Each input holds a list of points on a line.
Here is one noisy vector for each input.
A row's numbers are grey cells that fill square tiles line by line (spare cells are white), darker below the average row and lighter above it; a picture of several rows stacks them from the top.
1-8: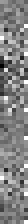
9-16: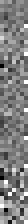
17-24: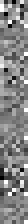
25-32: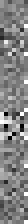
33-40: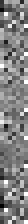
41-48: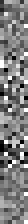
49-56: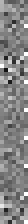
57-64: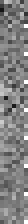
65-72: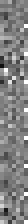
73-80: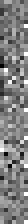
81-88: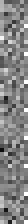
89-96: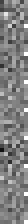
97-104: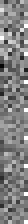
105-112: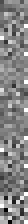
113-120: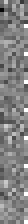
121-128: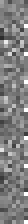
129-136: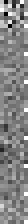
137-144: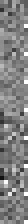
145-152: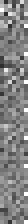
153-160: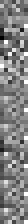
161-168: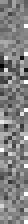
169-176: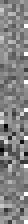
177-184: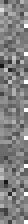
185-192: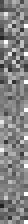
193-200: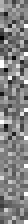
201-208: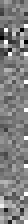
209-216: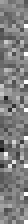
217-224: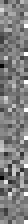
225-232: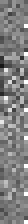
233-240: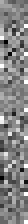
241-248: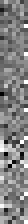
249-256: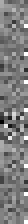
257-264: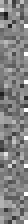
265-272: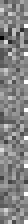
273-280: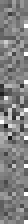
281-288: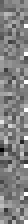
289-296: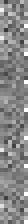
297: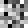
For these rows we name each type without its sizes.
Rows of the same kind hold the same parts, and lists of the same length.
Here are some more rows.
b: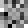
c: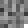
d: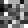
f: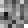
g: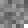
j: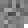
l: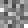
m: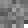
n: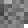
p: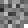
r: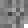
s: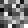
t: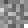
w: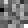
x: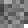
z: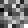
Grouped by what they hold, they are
b, c, d, f, g, j, m, n, p, r, w, x
l, t
s, z

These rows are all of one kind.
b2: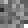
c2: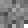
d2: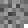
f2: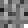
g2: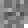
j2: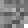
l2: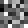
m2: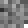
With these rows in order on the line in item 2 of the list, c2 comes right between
j2 and m2.
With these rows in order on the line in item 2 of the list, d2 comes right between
g2 and l2.
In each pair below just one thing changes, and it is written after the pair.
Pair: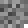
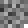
the place on the line in item 2 of the list
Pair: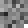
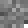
the place on the line in item 2 of the list
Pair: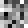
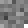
the place on the line in item 1 of the list
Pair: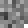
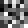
the place on the line in item 1 of the list
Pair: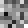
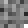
the place on the line in item 2 of the list
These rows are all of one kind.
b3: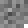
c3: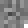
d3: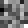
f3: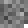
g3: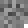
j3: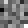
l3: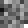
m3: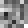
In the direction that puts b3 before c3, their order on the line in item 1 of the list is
l3, d3, f3, j3, m3, b3, g3, c3.
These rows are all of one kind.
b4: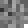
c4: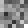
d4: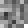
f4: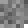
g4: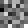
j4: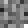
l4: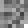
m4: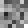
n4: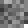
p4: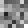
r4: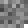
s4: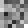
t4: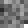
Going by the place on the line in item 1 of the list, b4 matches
m4 and s4.
